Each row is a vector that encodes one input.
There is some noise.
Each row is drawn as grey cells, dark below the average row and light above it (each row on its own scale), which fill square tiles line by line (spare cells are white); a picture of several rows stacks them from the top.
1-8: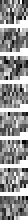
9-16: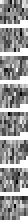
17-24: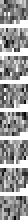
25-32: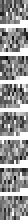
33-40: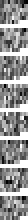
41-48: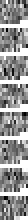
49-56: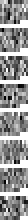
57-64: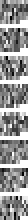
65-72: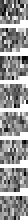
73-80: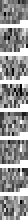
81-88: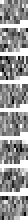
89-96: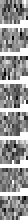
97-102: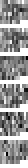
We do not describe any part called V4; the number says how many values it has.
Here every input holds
a value of V4, together with either a point on a 5-point line, or a point on a 6-point line.
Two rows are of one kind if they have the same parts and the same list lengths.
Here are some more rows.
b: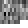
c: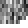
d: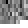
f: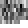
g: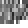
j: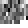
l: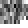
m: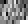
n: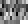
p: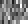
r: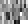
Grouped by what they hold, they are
b, d, f, g, j, p
c, l, m, n, r

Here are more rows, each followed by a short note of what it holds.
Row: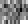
a point on a 5-point line and a value of V4
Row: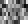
a point on a 5-point line and a value of V4
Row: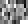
a point on a 5-point line and a value of V4
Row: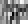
a point on a 5-point line and a value of V4
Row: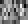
a point on a 5-point line and a value of V4
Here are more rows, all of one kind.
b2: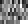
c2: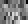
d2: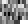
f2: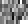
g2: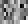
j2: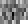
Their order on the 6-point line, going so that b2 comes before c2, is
g2, b2, d2, f2, j2, c2.
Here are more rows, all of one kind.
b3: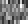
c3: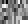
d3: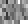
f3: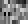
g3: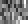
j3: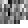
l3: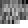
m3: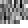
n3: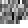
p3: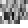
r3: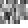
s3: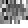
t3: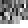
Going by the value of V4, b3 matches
j3 and n3.
